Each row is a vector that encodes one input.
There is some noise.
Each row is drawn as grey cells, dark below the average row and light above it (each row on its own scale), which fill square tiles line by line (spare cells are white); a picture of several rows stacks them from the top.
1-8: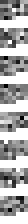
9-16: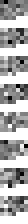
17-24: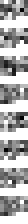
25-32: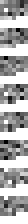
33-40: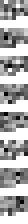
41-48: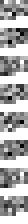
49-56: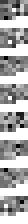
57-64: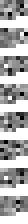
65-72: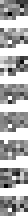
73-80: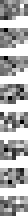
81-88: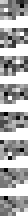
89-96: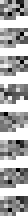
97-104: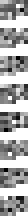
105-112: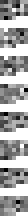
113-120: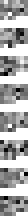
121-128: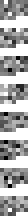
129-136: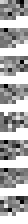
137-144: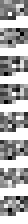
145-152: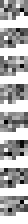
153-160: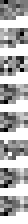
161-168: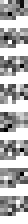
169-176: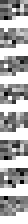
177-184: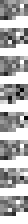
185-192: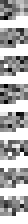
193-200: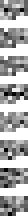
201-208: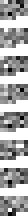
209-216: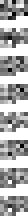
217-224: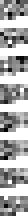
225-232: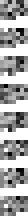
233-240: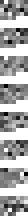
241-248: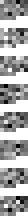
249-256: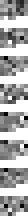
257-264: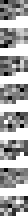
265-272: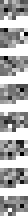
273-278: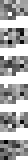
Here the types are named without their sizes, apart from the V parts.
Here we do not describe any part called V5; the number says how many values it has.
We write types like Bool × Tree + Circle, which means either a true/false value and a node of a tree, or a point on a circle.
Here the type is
Bool × Bool × Bool + List(Circle × V5).
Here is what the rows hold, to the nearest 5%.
About 30% of them hold three true/false values. The rest are lists of items, each a point on a circle and a value of V5.
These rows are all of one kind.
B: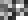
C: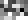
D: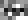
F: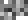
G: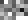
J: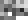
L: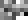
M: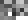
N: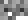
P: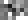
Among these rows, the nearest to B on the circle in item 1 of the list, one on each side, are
C and D.
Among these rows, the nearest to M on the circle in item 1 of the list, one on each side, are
J and L.
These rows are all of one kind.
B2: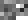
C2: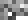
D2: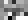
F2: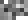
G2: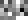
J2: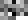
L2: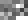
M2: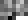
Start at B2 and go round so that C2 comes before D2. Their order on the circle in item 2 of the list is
B2, F2, L2, J2, C2, D2, M2, G2.
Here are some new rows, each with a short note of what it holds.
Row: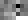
the empty list
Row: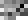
a list of one item
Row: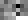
the empty list
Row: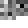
a list of one item
